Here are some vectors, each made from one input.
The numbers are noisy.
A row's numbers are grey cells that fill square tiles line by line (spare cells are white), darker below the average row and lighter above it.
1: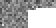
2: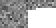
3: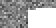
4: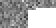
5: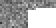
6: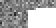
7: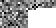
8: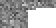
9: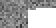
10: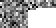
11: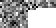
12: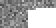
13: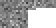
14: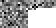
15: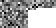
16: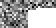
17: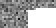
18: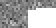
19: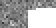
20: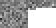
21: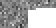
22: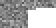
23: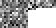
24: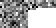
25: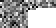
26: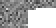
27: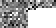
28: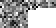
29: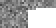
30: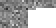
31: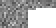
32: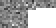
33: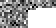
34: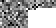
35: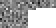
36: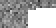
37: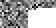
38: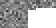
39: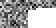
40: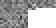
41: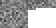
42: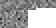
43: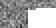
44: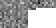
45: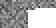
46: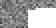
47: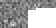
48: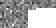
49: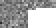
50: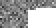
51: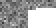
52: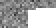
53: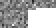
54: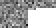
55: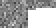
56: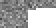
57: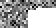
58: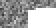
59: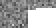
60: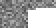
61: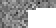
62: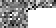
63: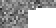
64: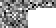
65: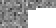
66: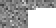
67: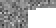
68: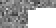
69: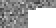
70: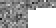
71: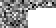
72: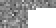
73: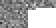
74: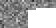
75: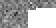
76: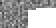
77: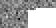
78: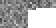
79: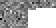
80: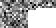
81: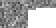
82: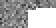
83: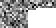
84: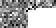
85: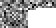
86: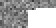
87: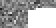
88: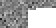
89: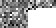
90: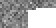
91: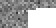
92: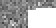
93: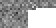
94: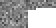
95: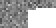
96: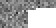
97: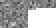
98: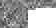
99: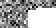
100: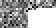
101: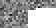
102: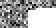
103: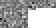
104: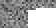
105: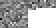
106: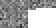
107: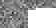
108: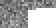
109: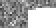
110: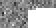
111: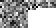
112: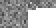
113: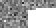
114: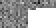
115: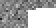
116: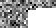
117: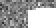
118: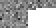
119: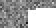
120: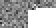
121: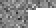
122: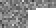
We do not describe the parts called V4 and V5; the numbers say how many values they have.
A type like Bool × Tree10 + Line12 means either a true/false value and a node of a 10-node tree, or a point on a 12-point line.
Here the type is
Circle6 × (Circle6 + V4) + V5.
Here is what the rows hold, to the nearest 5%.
About 75% of them hold a point on a 6-point circle, together with either a point on a 6-point circle, or a value of V4. The rest hold a value of V5.
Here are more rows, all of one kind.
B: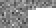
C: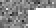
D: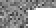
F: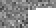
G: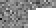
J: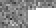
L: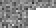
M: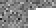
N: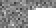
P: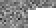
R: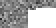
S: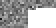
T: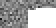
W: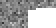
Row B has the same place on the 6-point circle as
F, J, L and N.
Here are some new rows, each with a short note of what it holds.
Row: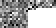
a value of V5
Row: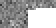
a point on each of two 6-point circles
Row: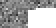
a point on a 6-point circle and a value of V4
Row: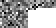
a value of V5
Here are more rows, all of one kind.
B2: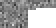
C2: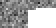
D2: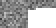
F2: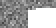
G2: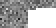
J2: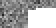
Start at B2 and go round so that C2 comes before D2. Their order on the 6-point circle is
B2, C2, J2, G2, D2, F2.
